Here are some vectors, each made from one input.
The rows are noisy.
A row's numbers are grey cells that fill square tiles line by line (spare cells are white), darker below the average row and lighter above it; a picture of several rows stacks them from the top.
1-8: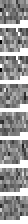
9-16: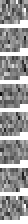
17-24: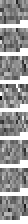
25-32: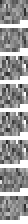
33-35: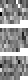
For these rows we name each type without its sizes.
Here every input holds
a true/false value, together with either a fixed value, or a point on each of two lines.
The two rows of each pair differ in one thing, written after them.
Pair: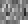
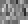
the place on one of the two lines
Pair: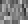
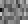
the true/false value
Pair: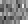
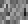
the true/false value
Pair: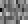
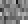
the place on one of the two lines
